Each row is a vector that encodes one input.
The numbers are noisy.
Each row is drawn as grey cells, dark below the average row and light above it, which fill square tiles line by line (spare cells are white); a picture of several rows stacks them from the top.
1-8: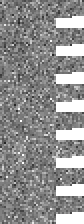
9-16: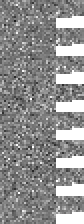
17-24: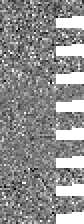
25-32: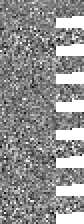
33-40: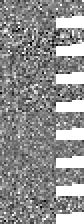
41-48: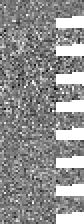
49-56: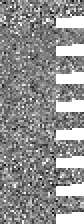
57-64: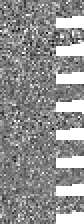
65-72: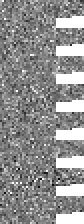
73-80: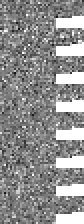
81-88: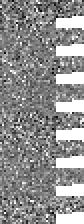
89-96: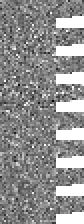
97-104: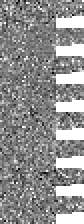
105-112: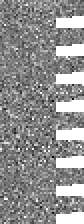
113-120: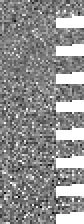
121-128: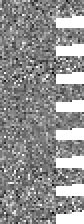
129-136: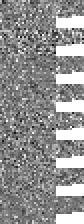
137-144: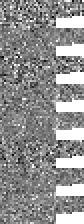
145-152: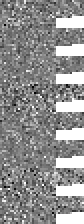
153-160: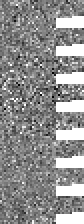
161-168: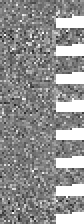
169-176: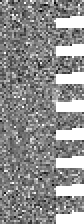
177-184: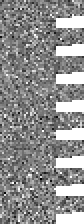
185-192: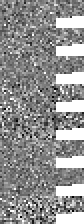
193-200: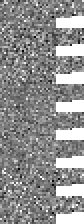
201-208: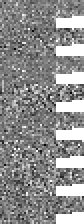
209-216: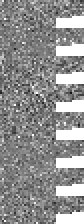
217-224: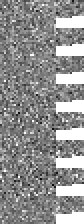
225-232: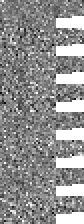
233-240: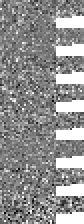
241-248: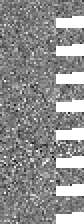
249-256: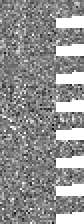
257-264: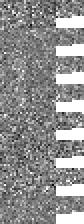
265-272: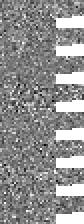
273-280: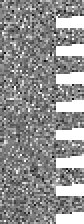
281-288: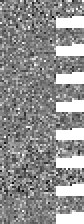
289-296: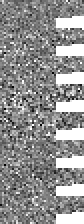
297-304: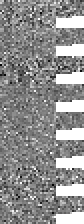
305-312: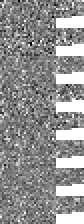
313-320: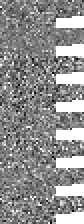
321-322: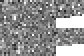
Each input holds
either one of 7 labels and one of 9 labels, or a list of up to two points on an 8-point line.
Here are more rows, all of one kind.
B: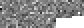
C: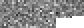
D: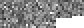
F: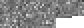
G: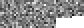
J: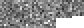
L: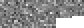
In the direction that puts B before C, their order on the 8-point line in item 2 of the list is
B, G, J, L, C, D, F.
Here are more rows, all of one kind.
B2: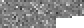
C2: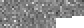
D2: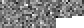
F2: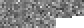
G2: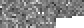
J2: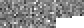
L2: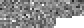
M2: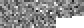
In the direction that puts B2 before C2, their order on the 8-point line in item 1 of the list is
G2, J2, D2, M2, B2, C2, F2, L2.
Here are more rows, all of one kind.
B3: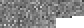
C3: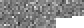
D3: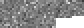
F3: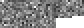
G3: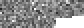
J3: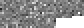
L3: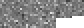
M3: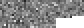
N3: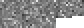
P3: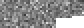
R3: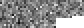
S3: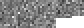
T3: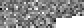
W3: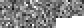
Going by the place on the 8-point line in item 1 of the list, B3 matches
C3, D3, F3 and S3.
